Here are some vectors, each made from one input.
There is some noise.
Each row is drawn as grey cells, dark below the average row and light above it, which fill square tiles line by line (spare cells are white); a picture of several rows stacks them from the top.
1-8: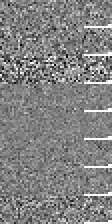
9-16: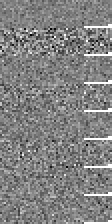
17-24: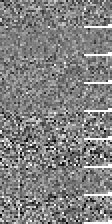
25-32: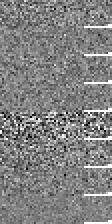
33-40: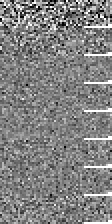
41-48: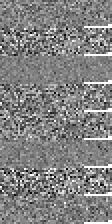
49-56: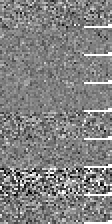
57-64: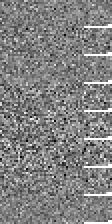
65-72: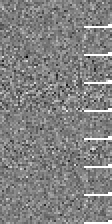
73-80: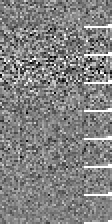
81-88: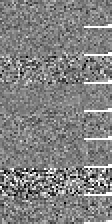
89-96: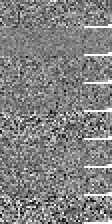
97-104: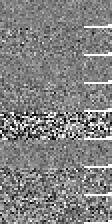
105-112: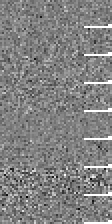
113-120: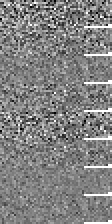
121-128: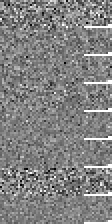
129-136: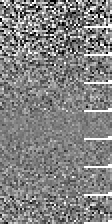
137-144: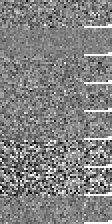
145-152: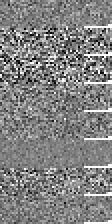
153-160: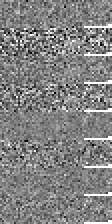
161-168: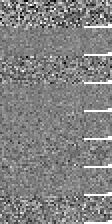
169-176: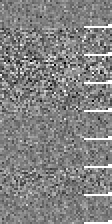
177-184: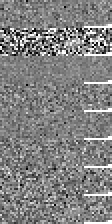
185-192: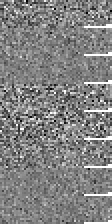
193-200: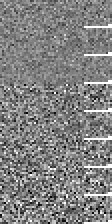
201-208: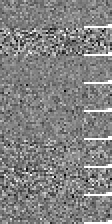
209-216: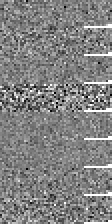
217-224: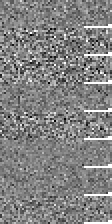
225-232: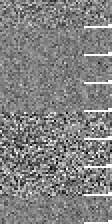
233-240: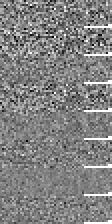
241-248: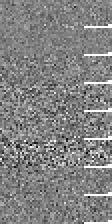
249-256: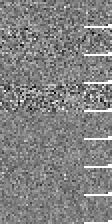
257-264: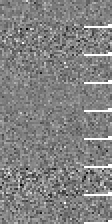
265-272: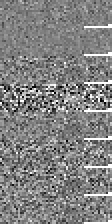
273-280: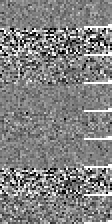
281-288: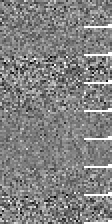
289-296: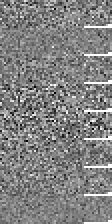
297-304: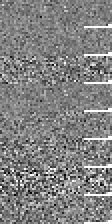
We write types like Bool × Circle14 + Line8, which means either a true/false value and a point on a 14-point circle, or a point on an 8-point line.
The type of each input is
Circle10 × Line6 × (Tree11 × Tree11 × (Tree11 + Unit) + Unit).
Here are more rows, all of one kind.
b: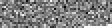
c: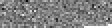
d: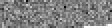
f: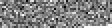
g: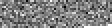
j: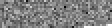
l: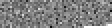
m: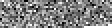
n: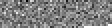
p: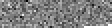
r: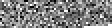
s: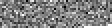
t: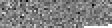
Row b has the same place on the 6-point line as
d and t.
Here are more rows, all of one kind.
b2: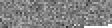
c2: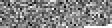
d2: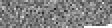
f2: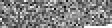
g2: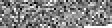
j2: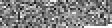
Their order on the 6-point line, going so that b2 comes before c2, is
d2, f2, g2, b2, c2, j2.
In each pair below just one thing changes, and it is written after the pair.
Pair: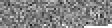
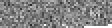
the node of one of the two trees
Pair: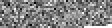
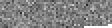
the node of one of the two trees
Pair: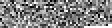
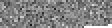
the node of one of the two trees
